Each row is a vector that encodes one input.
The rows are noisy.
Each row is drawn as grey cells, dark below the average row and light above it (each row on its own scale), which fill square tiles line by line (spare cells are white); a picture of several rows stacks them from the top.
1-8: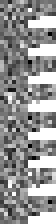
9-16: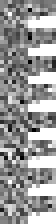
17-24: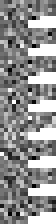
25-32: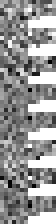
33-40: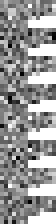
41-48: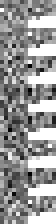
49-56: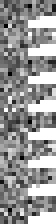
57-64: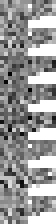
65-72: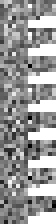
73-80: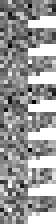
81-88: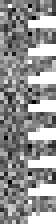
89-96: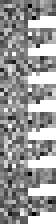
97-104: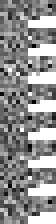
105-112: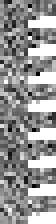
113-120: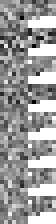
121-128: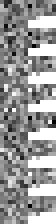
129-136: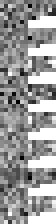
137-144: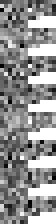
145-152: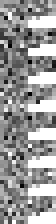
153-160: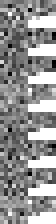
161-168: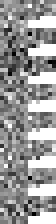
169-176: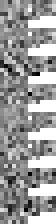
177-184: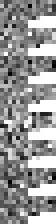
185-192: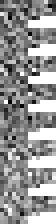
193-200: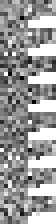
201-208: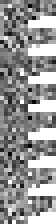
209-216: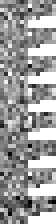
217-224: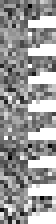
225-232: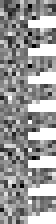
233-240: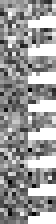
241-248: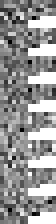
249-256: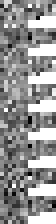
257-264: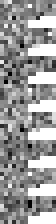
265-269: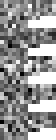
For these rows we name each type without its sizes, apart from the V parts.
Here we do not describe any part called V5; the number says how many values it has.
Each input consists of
a point on a line, a true/false value and a value of V5.
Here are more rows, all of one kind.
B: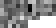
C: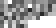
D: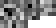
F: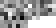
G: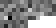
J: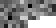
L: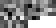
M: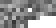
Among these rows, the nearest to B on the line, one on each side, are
L and M.
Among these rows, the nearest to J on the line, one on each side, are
C and F.
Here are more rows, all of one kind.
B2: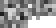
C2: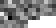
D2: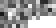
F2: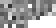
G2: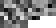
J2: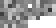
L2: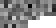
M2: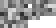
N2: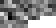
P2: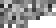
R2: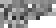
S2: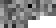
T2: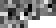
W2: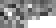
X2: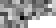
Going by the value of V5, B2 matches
D2, G2, J2 and M2.
